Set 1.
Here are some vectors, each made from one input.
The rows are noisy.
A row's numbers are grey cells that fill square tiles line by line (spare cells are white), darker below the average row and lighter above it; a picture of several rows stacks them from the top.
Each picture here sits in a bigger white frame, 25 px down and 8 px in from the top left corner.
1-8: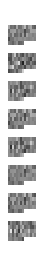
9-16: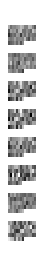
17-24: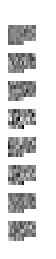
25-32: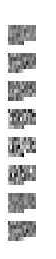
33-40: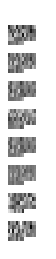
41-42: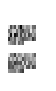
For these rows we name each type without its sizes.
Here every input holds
a point on a line.
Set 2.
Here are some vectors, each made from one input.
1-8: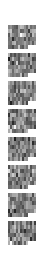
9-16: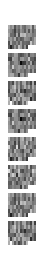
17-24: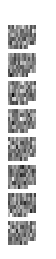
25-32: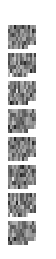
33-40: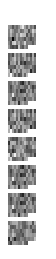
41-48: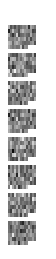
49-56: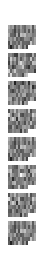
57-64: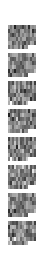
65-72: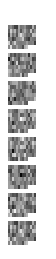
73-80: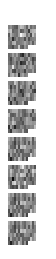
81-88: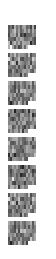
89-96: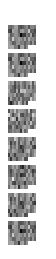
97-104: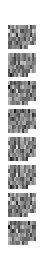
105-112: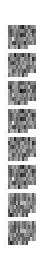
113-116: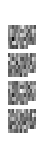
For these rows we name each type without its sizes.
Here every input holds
four true/false values.
